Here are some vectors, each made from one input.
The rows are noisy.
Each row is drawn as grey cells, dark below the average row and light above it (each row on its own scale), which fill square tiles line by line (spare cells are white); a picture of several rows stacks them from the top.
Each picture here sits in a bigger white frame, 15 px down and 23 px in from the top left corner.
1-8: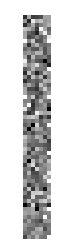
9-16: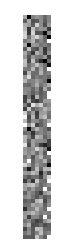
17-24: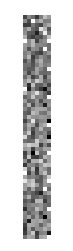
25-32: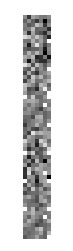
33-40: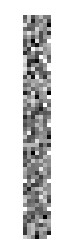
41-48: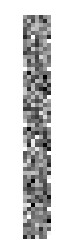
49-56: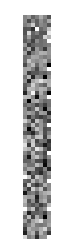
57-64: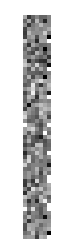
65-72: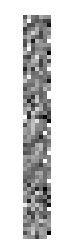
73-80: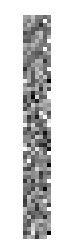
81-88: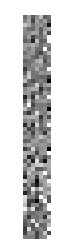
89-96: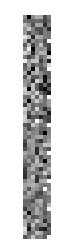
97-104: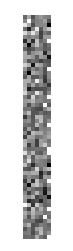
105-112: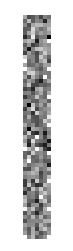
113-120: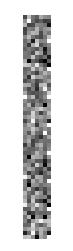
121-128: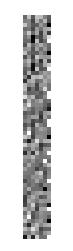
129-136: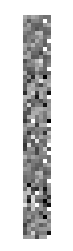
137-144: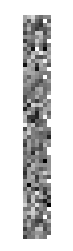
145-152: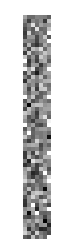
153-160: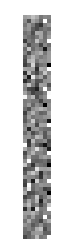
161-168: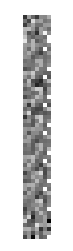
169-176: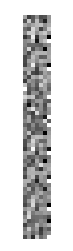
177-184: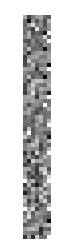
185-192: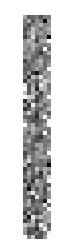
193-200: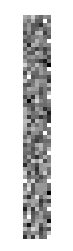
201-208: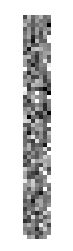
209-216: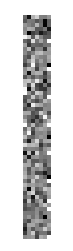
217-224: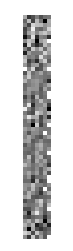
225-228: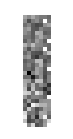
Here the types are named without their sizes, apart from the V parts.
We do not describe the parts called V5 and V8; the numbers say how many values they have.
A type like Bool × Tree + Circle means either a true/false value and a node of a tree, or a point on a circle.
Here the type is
(Bool × Bool × Bool × Bool × Bool × Circle × V8 + Unit) × V5.
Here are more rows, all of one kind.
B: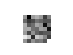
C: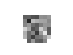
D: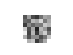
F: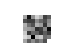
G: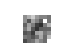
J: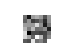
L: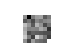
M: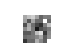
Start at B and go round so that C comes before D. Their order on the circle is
B, M, C, L, D, G, F, J.
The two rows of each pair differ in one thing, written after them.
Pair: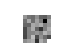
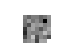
one of the five true/false values
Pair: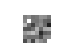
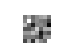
the value of V8
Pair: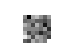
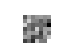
the value of V5
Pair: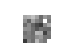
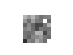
the value of V8
